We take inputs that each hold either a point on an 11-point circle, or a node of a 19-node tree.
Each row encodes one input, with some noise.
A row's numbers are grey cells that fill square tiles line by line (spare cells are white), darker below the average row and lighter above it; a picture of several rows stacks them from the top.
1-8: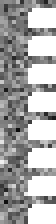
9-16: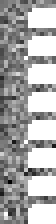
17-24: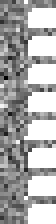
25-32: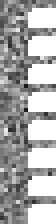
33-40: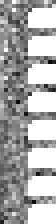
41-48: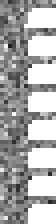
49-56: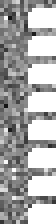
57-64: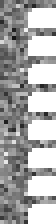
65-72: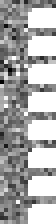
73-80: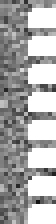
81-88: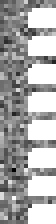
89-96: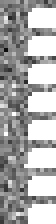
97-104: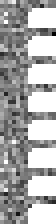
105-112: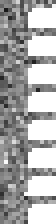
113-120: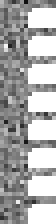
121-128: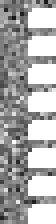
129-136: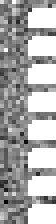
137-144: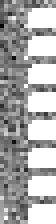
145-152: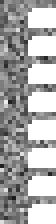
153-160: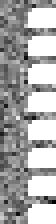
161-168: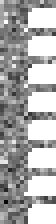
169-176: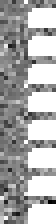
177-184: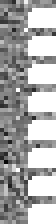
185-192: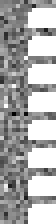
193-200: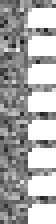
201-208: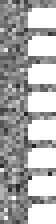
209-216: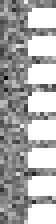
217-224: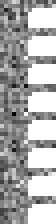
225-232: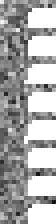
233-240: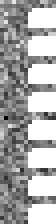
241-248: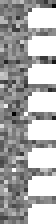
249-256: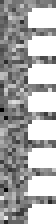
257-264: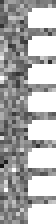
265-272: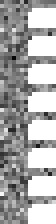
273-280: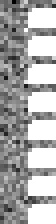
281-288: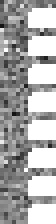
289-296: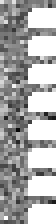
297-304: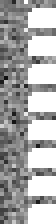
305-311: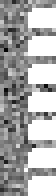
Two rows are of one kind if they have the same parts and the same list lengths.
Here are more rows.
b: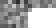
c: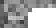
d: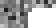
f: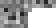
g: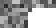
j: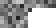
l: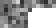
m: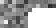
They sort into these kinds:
b, c
d, f, g, j, l, m

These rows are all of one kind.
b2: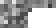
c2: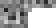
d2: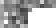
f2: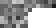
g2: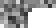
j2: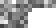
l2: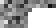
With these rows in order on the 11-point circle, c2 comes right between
f2 and g2.
